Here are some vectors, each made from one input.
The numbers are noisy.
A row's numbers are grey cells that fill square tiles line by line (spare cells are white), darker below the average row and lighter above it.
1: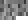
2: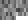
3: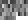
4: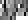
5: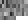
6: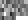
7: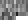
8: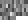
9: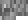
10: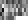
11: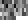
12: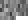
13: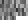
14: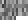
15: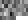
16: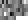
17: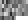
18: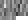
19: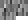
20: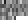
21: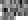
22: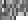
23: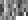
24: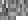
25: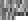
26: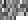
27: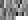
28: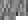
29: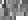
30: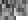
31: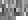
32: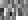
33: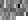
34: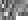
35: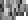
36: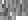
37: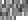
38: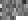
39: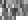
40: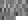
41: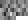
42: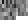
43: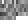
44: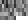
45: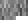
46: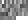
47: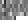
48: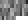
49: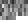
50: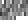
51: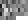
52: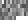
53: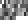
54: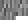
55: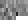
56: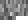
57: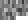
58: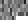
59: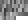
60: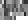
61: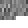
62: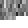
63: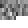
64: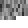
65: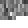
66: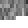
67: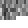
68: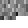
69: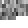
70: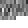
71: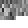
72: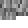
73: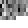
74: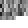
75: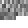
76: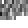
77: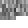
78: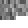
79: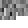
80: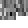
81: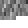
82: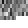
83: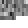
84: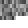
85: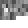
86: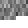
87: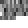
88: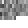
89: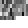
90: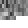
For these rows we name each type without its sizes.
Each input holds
a point on a line, a node of a tree and a true/false value.
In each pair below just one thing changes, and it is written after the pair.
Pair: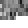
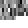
the node of the tree
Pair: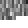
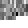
the node of the tree
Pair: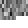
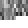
the place on the line
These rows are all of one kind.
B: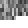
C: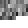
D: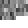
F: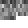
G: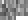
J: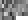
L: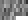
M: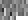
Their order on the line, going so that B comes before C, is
F, J, M, D, B, L, C, G.
